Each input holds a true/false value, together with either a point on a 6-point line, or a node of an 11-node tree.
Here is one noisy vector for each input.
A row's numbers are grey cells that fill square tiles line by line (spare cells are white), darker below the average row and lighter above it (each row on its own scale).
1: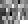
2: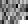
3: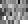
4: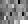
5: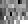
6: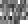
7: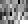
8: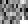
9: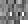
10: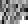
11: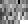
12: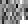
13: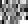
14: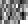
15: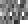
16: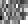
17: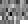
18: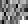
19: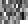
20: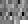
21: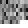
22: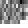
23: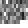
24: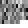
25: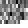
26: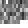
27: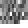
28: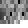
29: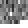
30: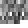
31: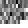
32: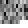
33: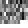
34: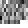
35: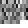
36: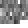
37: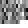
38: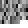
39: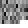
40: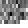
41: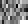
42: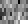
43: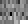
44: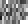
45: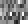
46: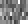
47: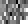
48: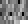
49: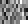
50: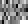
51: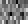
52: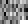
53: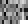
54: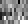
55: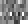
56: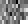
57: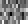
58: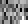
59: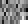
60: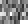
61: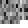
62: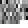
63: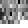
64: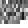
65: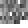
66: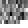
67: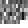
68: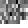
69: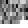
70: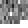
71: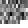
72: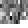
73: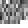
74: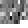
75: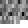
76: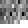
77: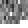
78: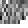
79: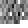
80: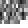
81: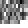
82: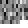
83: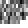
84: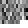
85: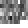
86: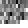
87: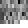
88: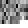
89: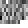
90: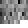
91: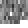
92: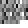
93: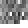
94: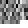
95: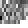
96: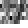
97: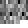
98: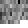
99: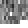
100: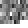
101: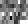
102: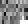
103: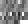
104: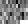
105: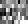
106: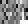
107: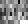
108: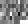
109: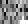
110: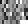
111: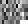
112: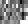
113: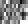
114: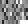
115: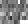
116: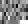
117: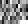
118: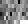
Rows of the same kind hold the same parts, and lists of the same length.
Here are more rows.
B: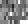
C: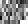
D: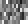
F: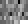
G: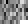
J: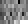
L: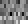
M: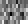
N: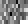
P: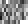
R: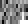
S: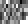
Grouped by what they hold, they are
B, G, R
C, D, F, J, L, M, N, P, S

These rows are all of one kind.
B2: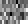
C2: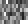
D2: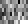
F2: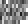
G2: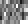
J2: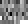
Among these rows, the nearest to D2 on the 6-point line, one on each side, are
F2 and G2.
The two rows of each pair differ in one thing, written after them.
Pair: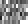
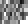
the place on the 6-point line
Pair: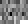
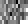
the true/false value
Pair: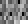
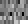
the place on the 6-point line
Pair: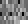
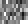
the true/false value
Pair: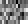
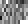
the place on the 6-point line
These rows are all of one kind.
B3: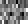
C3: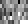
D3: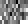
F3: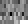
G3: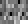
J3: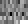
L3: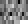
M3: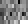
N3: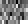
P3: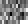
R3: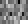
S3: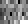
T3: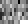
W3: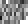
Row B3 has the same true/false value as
D3, N3, P3 and W3.
